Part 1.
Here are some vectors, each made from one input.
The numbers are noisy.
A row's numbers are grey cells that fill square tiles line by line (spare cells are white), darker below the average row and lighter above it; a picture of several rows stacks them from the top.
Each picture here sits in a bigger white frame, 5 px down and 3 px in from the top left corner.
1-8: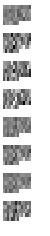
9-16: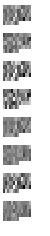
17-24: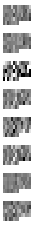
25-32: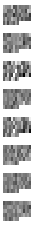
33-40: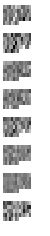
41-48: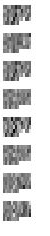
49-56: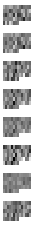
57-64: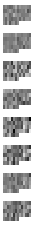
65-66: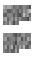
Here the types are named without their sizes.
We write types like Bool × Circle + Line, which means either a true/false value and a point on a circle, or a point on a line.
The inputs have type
Line.
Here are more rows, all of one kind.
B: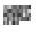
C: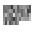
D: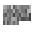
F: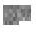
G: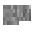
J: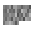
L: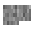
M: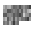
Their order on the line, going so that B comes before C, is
J, B, M, C, D, F, G, L.
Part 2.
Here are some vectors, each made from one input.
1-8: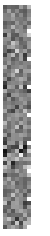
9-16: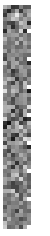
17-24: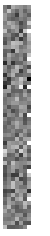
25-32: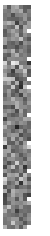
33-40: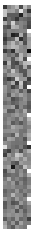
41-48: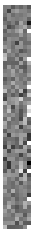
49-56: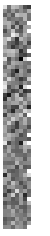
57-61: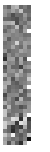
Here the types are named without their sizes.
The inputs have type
Bool × Bool × Bool.
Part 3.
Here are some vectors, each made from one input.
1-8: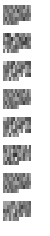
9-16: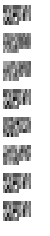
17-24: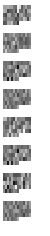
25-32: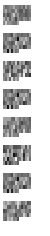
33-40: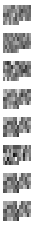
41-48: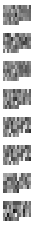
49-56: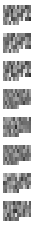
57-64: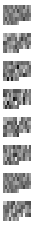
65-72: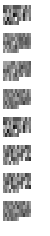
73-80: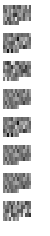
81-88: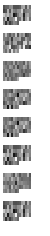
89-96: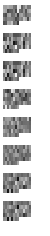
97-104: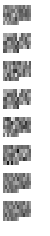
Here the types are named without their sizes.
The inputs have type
Tree.
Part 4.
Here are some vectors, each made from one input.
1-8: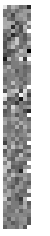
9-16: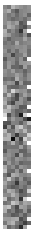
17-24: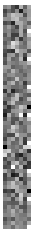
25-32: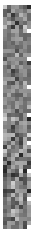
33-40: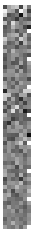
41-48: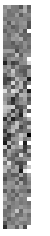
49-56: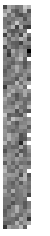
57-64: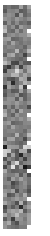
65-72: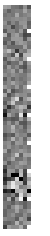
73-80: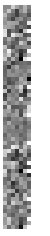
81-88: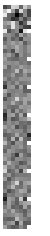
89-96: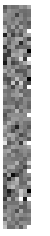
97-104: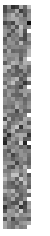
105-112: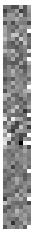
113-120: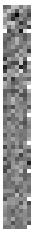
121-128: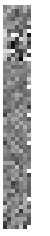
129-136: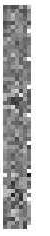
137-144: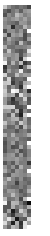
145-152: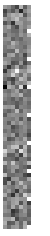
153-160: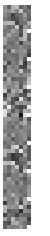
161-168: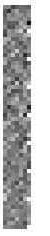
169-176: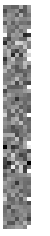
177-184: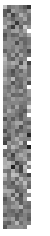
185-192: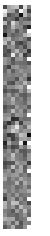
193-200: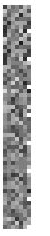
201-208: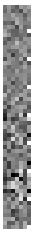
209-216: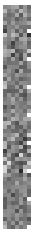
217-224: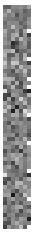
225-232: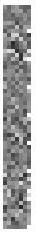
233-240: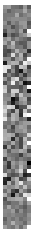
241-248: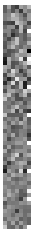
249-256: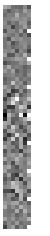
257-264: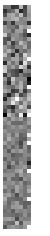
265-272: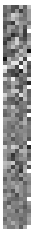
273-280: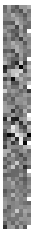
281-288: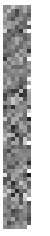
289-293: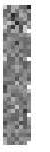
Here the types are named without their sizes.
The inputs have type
Bool × Bool × Bool.
